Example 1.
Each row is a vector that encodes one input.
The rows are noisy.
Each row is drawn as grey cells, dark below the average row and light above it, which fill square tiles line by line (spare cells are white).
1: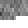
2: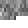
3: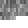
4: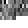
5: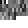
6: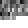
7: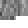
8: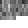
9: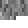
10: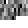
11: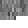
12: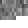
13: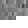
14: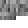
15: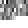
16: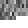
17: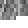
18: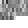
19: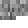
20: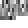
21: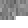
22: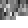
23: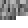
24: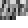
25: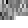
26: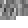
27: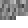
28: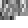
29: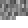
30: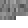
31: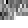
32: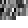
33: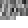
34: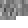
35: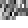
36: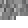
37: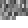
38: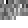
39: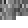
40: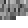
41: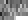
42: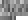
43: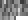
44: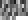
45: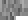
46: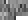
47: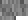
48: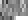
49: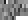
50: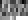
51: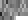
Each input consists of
a list of up to two points on a 4-point line.
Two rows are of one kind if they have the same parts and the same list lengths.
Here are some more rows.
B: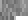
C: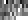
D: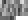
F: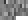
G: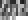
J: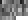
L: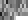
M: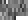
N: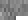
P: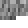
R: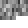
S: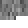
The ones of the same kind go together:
B, D, F, G, L
C, J, M, N, P, S
R

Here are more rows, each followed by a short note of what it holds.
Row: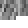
a list of two items
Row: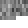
the empty list
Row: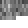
the empty list
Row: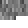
a list of two items
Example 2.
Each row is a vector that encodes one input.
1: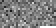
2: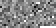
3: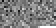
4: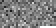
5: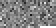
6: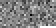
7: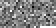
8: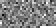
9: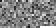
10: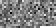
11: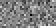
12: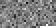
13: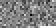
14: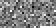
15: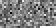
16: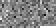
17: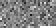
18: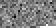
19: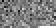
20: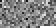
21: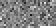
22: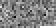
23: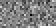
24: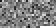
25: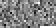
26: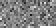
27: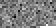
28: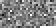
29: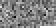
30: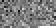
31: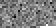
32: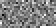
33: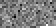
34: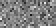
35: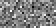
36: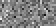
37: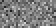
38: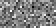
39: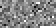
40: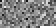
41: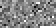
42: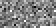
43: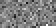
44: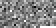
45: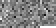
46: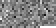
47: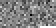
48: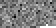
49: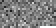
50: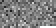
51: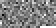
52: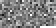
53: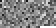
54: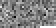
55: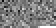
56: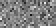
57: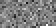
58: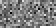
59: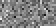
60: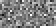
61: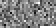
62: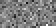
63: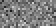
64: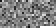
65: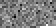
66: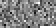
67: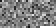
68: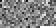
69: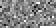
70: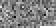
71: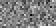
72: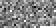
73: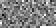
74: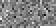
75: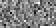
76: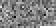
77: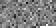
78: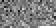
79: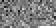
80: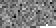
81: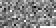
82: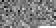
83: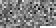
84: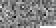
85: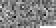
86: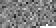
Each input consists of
either a point on a 9-point circle, or three true/false values.
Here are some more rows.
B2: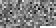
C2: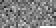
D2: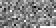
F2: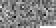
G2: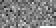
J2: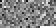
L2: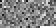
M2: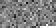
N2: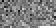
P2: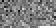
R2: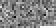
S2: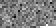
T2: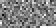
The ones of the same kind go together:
B2, D2, J2, L2, T2
C2, F2, G2, M2, N2, P2, R2, S2

